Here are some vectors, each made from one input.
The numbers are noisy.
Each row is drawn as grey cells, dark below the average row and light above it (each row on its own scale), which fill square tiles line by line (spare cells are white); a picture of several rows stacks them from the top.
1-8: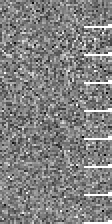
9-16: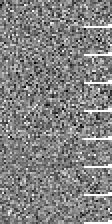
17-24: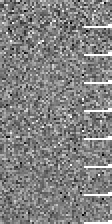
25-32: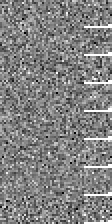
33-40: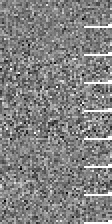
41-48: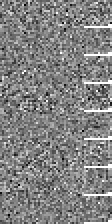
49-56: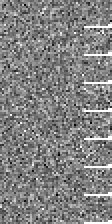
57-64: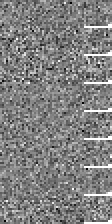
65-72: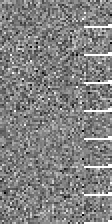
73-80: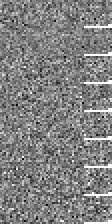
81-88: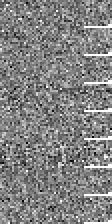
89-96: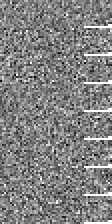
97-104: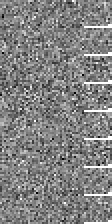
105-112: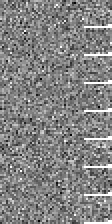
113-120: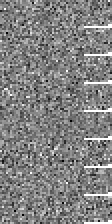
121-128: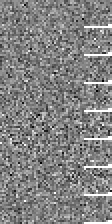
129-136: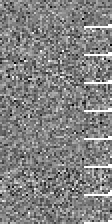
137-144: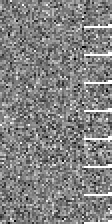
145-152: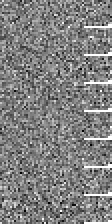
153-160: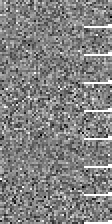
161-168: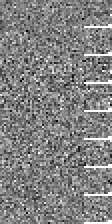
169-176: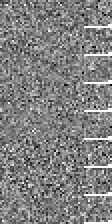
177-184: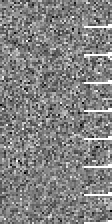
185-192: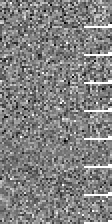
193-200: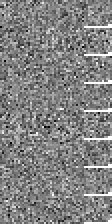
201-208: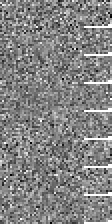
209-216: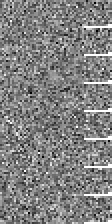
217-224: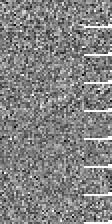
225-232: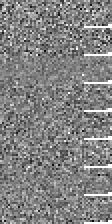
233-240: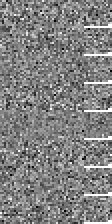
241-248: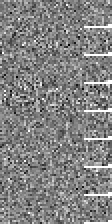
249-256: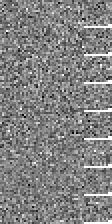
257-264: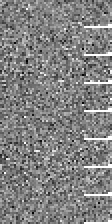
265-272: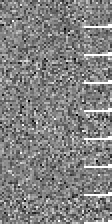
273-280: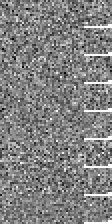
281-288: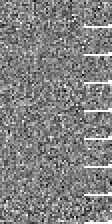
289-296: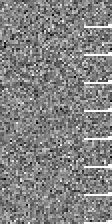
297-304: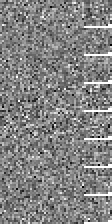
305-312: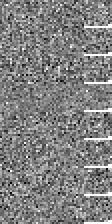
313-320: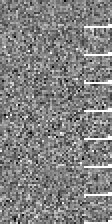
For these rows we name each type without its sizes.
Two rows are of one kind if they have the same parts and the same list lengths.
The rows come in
2 kinds.
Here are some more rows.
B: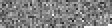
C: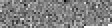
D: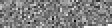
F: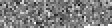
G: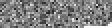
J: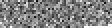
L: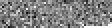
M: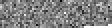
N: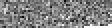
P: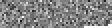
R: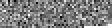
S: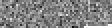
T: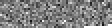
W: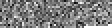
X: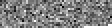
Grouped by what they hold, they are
B, C, L, N
D, F, G, J, M, P, R, S, T, W, X

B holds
a point on a circle and a point on a line.
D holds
a point on a circle and four true/false values.
